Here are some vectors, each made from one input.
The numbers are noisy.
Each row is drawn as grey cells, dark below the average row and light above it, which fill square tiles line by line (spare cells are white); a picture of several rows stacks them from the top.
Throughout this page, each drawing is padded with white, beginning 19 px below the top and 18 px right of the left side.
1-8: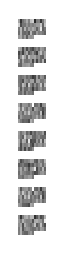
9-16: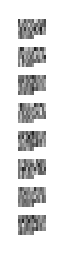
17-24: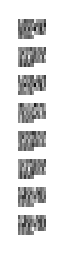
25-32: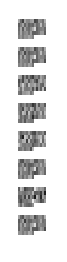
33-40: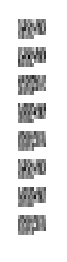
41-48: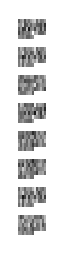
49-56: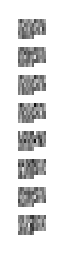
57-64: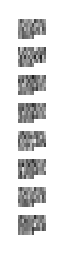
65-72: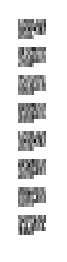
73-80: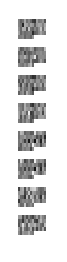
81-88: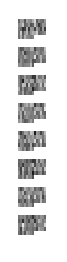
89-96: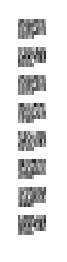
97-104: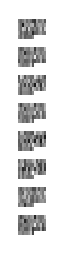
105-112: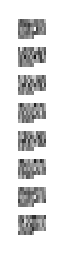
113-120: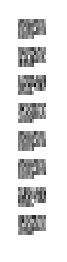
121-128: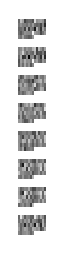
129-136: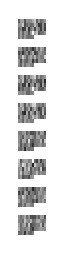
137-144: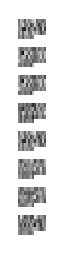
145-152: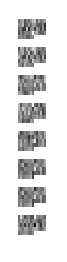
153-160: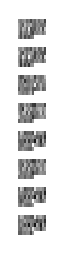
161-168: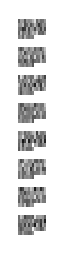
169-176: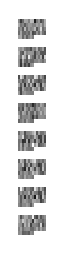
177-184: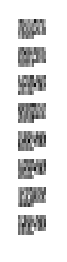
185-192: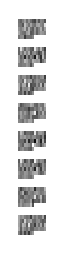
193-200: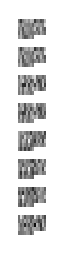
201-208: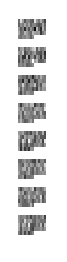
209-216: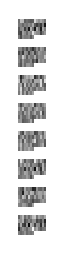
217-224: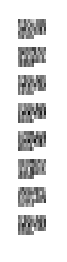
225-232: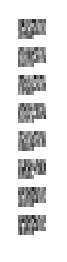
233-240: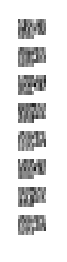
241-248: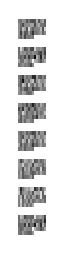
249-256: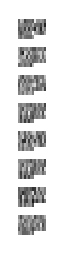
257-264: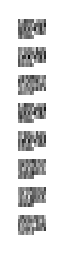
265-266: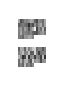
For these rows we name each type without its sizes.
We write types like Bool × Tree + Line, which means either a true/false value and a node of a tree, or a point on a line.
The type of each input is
Bool × (Line + Tree).
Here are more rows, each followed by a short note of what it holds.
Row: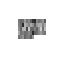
a node of a tree and a true/false value
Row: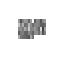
a node of a tree and a true/false value
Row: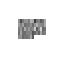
a node of a tree and a true/false value
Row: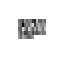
a node of a tree and a true/false value
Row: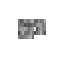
a node of a tree and a true/false value
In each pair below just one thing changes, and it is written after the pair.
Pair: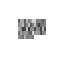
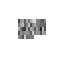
the place on the line
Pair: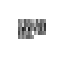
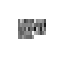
the true/false value
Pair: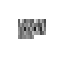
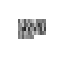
the true/false value
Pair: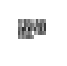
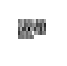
the place on the line
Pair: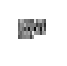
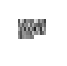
the place on the line
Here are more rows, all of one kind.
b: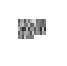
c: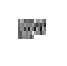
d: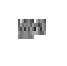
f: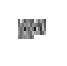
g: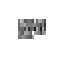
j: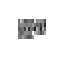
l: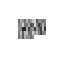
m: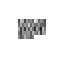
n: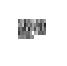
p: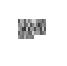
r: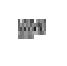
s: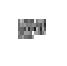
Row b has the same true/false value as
l, n and p.
